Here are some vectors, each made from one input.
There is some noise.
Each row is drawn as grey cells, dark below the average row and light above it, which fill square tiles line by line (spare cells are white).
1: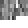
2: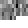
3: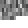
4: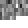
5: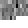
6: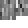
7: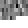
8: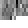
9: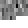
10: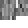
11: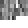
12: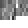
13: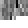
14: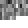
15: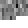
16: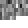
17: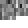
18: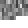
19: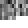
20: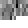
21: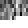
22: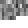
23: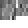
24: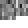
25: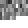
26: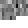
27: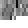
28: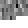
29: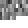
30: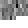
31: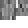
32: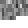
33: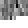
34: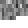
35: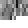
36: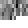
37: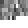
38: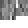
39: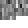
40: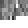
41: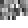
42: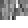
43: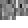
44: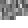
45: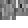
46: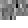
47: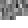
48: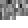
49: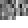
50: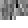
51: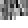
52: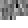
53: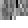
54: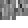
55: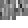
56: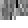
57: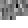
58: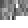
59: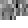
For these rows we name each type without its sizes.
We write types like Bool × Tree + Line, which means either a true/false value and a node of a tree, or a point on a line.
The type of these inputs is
Bool × Line.
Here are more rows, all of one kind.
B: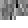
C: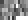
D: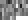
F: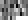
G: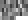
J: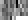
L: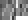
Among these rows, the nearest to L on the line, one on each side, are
F and G.
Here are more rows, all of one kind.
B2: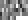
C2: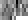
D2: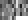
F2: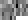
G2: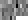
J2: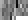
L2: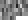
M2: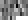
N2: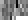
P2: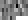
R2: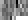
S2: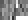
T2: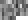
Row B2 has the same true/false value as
D2 and S2.
